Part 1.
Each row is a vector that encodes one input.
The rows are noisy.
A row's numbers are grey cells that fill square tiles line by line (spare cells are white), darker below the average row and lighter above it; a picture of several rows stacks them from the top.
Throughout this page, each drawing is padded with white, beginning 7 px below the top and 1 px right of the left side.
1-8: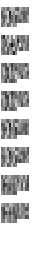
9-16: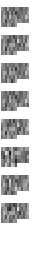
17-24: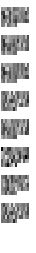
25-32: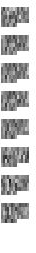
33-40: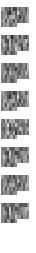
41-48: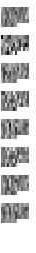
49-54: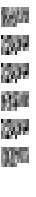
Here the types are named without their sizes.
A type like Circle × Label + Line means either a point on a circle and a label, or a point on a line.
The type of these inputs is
List(Line).
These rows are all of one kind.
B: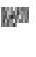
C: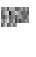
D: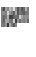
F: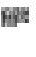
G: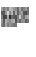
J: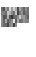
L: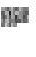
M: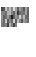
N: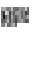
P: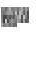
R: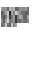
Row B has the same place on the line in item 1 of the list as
J and M.
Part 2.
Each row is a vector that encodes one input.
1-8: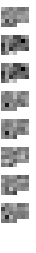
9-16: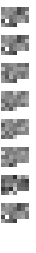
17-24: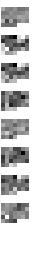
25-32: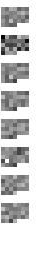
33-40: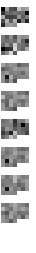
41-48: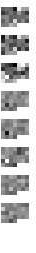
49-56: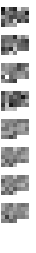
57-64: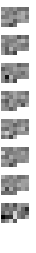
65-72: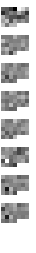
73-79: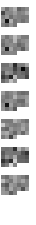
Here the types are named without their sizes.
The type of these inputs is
Bool × Bool × Bool × Bool + Tree + Unit.
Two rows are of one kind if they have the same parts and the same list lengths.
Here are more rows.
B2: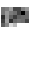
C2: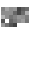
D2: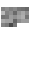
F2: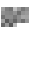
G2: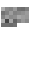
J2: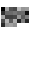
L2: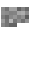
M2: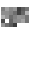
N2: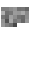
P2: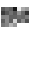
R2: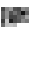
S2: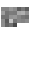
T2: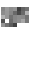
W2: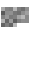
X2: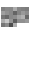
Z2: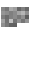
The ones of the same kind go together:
B2, J2, P2, R2
C2, M2, T2
D2, F2, G2, L2, N2, S2, W2, X2, Z2

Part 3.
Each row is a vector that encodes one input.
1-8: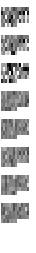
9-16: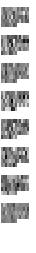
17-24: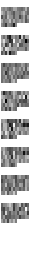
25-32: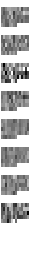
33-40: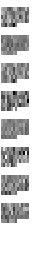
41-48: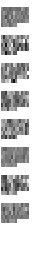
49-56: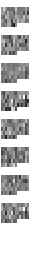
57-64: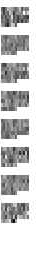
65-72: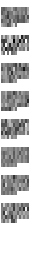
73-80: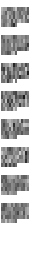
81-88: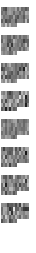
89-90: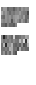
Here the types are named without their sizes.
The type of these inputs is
Line + Tree.
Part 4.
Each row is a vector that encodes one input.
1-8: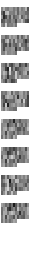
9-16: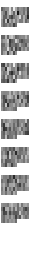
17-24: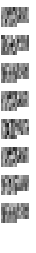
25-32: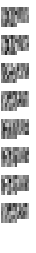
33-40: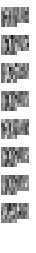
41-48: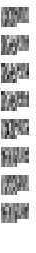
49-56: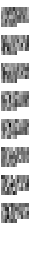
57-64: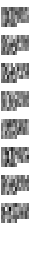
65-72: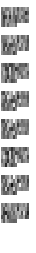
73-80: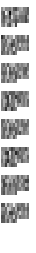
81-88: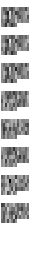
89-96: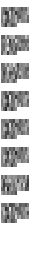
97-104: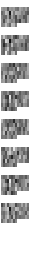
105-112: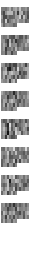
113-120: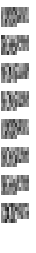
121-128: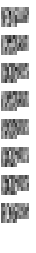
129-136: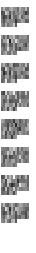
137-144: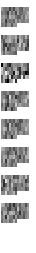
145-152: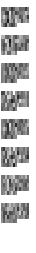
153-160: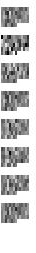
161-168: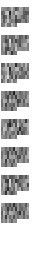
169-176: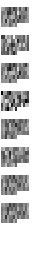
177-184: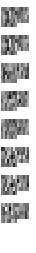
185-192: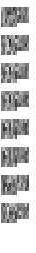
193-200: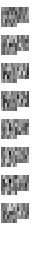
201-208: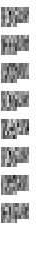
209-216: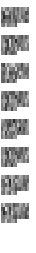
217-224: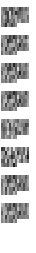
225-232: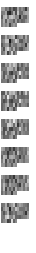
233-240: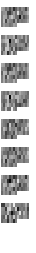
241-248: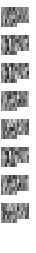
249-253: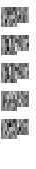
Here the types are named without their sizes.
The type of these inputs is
List(Line).
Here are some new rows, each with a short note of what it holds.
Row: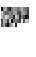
the empty list
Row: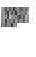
a list of one item
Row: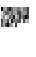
the empty list
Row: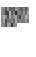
a list of one item
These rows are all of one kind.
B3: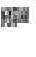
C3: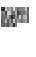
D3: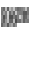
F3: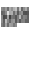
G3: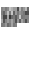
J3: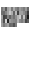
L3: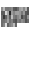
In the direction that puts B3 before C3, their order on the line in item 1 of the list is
B3, L3, D3, G3, F3, C3, J3.
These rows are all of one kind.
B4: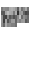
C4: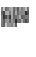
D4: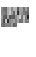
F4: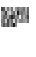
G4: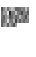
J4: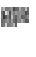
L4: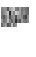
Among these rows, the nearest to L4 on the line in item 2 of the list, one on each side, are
D4 and F4.
